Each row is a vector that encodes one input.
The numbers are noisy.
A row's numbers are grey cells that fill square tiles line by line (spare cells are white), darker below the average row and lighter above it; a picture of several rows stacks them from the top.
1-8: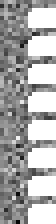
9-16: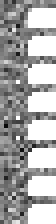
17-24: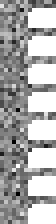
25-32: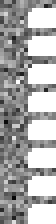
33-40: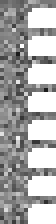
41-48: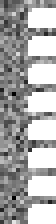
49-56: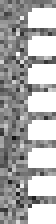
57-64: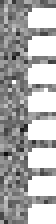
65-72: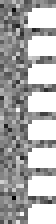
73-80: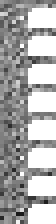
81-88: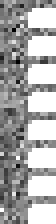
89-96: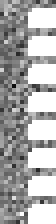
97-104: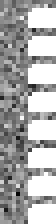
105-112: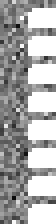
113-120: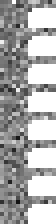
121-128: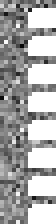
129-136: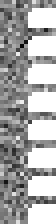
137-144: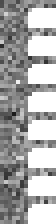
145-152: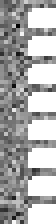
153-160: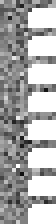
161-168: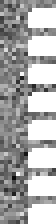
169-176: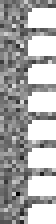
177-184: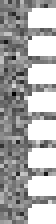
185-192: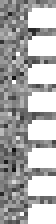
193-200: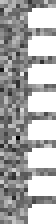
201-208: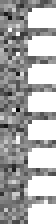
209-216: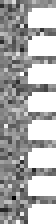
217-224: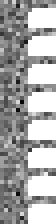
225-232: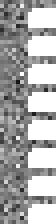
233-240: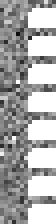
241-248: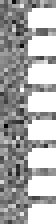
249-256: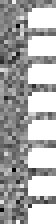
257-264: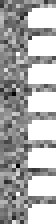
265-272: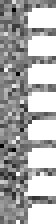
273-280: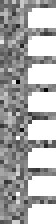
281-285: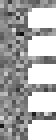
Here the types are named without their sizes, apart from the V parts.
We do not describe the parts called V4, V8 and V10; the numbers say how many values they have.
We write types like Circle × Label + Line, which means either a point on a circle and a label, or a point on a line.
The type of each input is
Label × (Label × Label × V10 + V8) × Line × V4.
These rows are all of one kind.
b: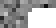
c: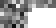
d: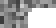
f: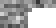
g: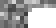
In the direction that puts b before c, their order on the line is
d, b, f, c, g.
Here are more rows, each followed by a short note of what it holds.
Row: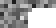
three labels, a point on a line, a value of V4 and a value of V10
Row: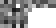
a label, a point on a line, a value of V4 and a value of V8
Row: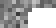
three labels, a point on a line, a value of V4 and a value of V10
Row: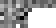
a label, a point on a line, a value of V4 and a value of V8
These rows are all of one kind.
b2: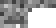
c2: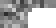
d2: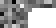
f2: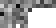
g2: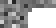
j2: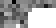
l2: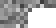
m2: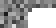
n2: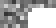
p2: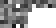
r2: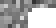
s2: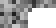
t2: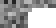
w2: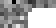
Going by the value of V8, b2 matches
l2, n2, r2 and s2.
